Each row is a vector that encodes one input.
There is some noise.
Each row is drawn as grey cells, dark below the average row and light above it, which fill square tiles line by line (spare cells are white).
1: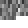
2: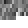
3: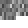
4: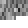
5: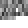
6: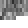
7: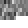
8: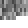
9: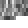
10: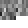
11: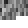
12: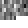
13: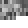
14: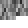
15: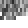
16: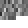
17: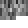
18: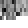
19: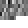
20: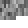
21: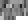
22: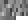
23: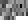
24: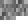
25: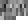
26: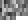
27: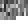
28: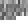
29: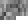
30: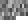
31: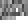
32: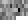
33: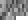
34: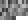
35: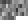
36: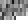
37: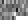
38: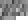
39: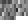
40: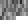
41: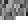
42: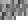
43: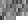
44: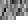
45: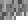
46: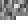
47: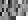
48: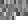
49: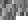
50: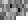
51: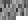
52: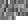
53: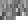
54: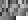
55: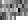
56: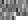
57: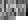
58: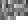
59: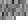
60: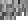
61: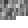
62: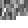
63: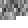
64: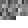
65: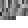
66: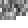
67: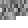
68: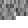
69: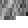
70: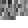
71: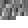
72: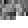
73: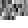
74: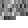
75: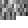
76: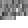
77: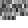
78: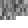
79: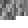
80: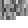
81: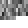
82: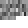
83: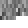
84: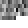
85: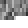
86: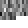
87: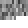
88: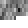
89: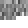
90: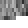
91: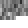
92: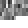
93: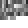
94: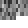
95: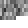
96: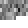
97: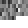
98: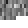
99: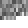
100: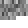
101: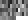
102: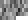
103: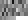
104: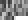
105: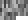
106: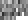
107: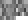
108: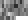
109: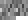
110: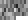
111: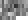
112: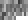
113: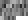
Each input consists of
either a point on each of two 8-point lines, or a list of up to two points on a 4-point line.
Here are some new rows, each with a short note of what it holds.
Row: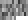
a list of one item
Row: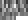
a point on each of two 8-point lines
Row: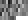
a point on each of two 8-point lines
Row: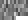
the empty list
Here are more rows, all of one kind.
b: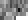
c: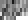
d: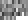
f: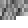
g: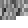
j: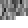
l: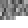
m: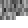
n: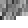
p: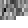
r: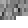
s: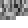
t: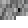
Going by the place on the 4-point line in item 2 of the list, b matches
j, l and m.
